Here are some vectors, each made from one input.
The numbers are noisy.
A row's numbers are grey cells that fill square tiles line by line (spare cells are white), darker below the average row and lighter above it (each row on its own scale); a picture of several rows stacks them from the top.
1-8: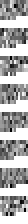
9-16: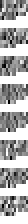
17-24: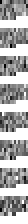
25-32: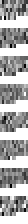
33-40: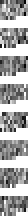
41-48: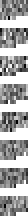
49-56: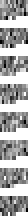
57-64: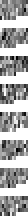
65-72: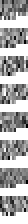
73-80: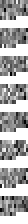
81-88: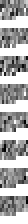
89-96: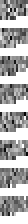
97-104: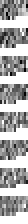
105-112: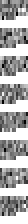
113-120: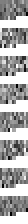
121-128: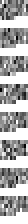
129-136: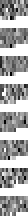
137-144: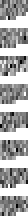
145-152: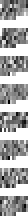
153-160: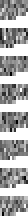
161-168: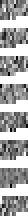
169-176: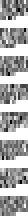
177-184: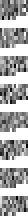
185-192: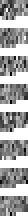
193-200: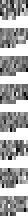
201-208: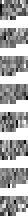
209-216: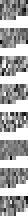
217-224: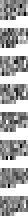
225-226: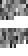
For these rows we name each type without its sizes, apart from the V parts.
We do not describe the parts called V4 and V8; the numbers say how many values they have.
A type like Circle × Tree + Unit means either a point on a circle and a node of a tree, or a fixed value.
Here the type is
Label × (Line + V4) + V8.
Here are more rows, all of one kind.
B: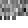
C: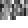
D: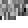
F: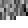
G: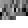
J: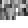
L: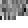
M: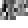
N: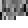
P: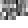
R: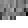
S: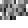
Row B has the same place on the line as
C, F and N.
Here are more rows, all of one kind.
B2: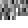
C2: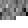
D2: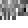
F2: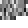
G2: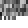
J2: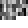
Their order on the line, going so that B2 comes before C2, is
B2, J2, F2, D2, C2, G2.
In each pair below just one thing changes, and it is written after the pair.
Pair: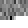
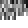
the value of V4
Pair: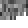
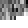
the label
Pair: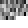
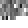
the value of V4
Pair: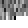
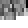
the label
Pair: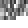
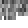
the value of V4
